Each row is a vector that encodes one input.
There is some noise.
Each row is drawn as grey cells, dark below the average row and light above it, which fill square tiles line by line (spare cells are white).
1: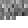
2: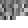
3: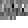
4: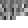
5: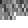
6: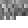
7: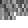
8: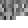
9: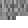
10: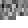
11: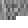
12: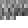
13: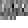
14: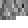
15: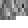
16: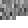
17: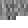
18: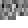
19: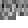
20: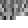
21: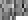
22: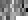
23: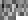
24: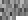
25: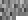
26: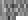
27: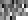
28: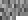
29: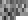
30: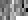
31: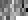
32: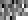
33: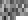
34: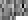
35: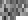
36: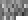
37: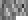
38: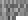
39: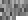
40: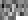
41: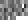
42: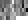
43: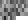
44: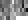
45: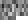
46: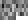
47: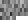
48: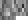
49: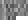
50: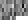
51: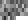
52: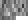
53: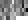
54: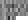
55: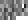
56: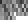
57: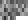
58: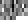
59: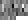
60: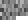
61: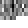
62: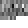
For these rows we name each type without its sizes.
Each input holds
a label and a true/false value.
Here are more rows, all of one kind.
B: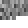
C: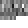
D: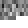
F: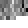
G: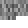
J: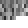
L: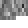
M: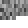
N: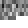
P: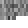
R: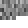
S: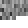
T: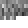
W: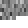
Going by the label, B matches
M, R, S and W.
